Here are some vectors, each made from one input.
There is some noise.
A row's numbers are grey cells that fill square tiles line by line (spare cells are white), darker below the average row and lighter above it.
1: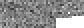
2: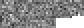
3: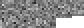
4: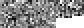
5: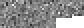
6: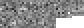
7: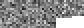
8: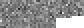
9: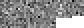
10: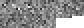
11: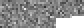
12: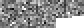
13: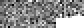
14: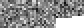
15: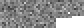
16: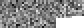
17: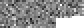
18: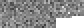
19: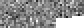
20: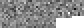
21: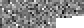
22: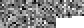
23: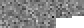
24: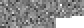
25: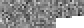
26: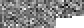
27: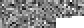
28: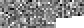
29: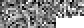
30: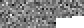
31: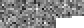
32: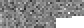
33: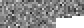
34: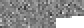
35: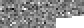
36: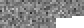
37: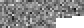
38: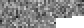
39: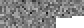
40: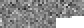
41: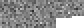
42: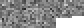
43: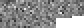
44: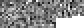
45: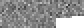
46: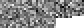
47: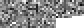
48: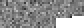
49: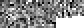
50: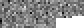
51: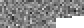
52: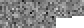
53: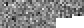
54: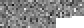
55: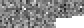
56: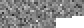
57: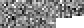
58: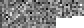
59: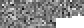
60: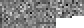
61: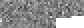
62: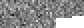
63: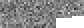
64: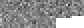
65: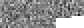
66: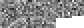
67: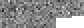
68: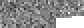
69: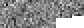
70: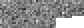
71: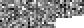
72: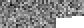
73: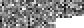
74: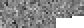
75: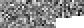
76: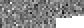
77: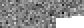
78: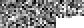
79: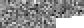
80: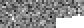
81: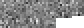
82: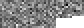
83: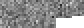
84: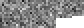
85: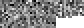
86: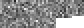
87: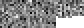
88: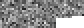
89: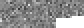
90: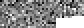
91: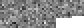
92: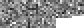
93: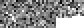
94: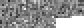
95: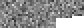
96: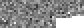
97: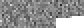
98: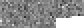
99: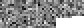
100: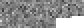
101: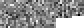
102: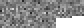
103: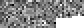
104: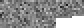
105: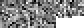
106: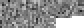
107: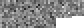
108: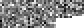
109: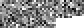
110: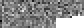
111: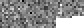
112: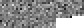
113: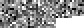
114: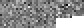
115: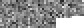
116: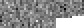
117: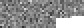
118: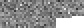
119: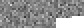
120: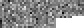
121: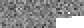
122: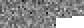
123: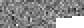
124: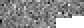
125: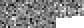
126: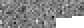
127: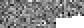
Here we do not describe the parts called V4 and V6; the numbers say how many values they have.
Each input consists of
a point on a 5-point line, together with either a true/false value and a value of V4, or a value of V6.
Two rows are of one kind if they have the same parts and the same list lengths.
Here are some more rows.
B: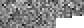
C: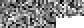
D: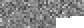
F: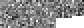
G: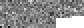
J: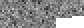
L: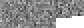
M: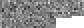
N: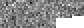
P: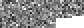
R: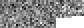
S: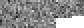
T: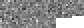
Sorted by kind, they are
B, G, P, S
C, D, F, J, L, M, N, R, T

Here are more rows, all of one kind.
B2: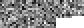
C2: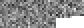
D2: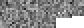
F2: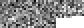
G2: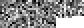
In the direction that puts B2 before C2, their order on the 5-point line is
G2, D2, B2, C2, F2.
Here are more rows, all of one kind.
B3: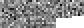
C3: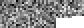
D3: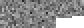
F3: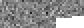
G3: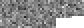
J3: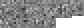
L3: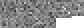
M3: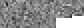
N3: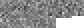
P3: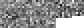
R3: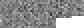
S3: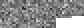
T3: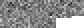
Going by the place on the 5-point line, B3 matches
C3 and L3.
